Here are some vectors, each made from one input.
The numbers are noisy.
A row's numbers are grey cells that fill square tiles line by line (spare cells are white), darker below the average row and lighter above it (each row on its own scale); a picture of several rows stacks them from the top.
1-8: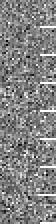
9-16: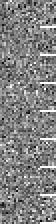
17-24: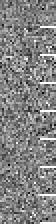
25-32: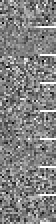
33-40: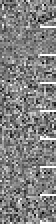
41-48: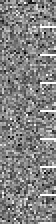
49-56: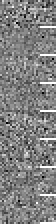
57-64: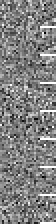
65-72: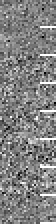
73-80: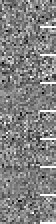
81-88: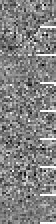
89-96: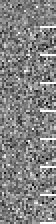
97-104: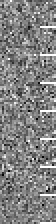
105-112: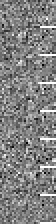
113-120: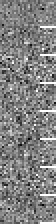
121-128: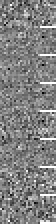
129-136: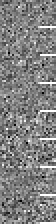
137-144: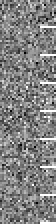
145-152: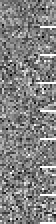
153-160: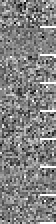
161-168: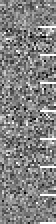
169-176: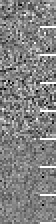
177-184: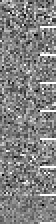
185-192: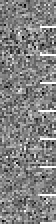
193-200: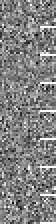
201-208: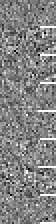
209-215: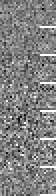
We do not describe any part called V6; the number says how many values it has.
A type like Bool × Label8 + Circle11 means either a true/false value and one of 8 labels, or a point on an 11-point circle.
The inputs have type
Circle9 + List2(V6) × Tree10.
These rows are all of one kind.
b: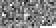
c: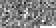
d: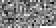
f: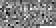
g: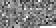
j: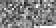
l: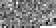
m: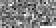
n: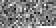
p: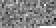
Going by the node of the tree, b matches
d, l, m and n.
